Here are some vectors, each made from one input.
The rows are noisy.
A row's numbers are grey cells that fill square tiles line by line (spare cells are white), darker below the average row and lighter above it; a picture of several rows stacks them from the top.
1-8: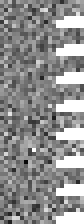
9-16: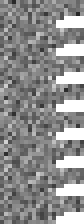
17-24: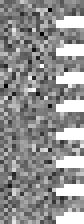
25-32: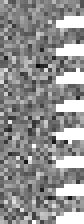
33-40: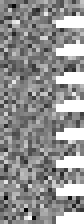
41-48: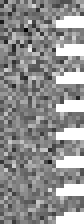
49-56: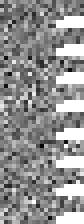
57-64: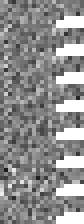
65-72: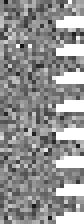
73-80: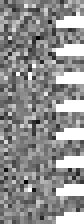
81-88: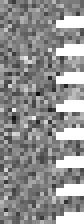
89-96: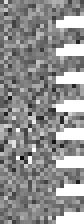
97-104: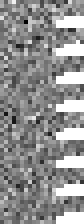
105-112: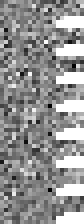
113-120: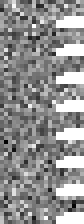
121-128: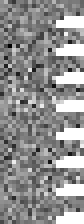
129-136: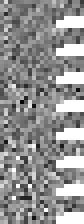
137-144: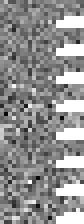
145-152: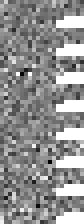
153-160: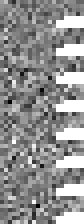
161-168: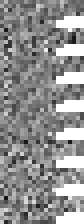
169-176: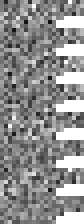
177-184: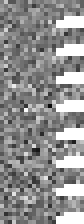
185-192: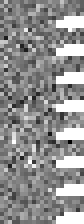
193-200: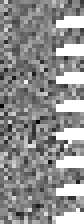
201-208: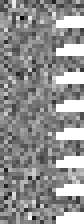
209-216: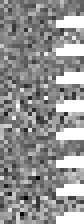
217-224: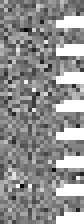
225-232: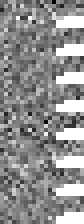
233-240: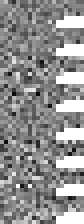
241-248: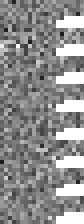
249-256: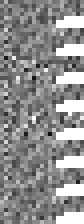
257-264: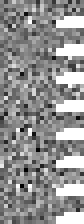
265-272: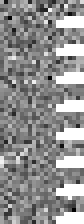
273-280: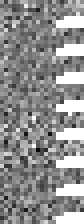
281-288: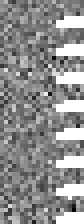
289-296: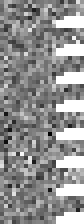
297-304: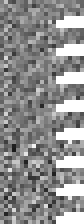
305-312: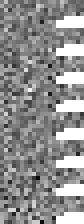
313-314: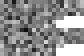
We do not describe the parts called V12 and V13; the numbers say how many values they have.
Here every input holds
either a point on a 14-point line, a node of a 10-node tree and a value of V12, or a value of V13.
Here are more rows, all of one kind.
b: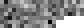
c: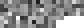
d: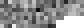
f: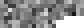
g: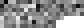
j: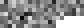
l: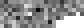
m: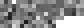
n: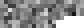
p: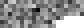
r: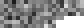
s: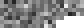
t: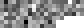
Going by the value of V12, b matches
j and m.
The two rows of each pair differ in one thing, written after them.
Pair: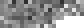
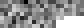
the place on the 14-point line
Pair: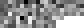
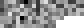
the node of the tree
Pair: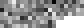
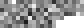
the value of V12
